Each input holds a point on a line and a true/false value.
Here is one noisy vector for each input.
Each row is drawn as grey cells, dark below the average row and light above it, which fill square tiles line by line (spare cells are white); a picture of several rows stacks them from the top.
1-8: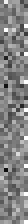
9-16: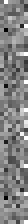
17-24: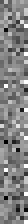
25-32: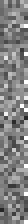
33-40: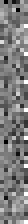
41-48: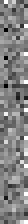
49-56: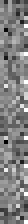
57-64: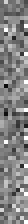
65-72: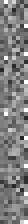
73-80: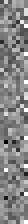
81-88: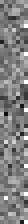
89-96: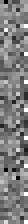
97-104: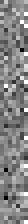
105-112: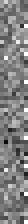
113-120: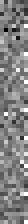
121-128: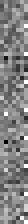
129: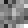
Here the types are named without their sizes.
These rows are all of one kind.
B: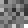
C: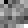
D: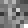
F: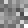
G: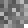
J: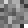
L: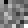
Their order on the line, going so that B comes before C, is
L, B, C, D, G, J, F.
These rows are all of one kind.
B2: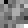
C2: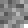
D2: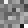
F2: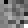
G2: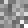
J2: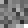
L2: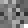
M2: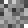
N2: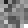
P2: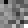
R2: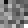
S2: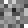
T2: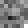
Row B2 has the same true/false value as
C2, G2, N2 and T2.
